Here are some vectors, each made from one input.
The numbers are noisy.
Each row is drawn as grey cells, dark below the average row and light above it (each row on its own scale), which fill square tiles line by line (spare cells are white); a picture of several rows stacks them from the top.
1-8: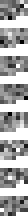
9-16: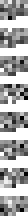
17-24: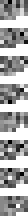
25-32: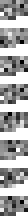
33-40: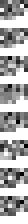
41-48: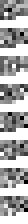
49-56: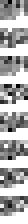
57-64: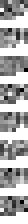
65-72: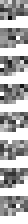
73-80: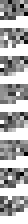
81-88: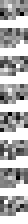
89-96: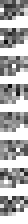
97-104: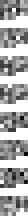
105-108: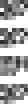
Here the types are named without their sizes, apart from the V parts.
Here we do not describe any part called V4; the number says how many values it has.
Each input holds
a list of items, each a true/false value and a value of V4.
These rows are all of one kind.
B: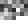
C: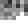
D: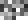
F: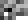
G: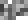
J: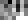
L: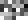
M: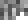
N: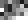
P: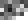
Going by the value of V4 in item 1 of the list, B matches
D, G and L.
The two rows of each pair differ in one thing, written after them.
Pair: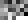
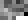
the true/false value in item 2 of the list
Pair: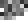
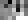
the value of V4 in item 1 of the list
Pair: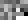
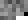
the true/false value in item 2 of the list
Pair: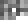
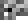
the value of V4 in item 1 of the list
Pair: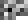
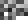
the true/false value in item 2 of the list
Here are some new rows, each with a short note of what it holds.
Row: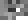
a list of two items
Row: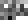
a list of one item
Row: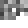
a list of two items
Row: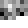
the empty list
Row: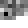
a list of one item
